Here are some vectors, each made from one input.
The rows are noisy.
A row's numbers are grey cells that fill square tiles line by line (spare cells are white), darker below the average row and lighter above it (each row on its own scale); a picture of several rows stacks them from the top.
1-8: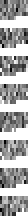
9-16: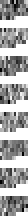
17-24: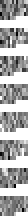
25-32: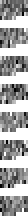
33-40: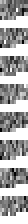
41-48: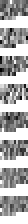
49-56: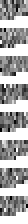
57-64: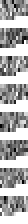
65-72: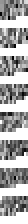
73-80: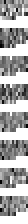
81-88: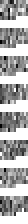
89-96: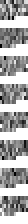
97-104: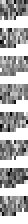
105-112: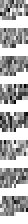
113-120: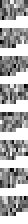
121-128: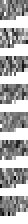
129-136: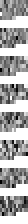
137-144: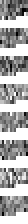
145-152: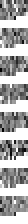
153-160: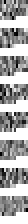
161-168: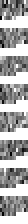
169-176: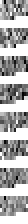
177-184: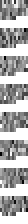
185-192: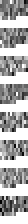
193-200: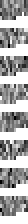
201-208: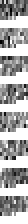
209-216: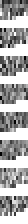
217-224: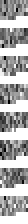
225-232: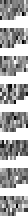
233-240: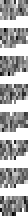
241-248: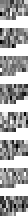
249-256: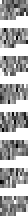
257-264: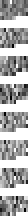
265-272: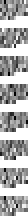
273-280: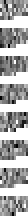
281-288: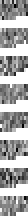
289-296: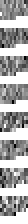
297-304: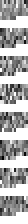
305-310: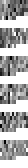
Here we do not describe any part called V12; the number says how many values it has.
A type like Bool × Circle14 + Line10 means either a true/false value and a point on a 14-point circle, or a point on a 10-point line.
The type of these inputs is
List2(Bool × V12).
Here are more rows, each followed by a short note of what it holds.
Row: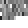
a list of one item
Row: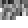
the empty list
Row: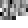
a list of two items
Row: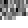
a list of one item
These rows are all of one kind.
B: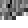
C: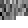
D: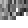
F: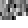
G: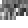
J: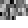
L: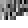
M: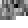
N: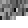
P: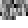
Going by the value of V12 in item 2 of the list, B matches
C, G, L and N.
